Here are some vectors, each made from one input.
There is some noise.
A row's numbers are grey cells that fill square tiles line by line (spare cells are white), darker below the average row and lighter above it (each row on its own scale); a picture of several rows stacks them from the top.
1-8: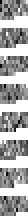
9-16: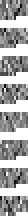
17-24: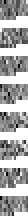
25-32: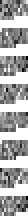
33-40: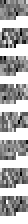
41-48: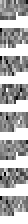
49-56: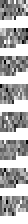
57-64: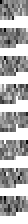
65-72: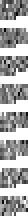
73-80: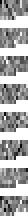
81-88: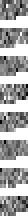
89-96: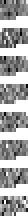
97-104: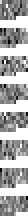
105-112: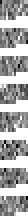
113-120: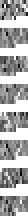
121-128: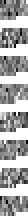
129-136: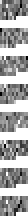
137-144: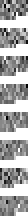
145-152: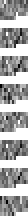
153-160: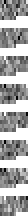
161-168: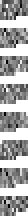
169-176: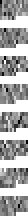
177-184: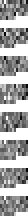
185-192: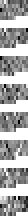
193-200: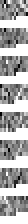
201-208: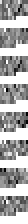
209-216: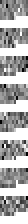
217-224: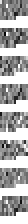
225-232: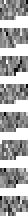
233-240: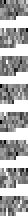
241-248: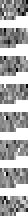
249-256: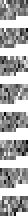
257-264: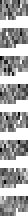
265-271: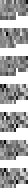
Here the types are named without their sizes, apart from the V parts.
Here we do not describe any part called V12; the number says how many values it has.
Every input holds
a true/false value, together with either a point on a line, or a value of V12.
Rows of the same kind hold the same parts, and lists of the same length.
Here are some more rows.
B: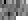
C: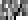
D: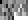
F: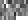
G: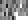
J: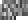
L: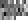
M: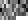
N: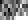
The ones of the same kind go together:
B, C, J, L
D, F, G, M, N

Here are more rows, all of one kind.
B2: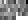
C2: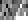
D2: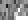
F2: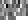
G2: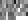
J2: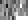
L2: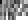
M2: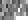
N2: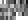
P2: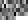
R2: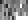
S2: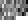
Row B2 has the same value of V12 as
J2 and R2.
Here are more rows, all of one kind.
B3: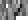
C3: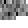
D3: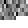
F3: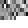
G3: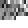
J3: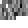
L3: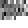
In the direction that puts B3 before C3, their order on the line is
L3, G3, F3, B3, J3, C3, D3.
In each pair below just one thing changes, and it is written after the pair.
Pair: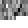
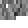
the place on the line
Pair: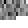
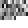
the place on the line
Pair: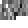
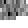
the true/false value
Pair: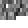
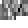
the place on the line
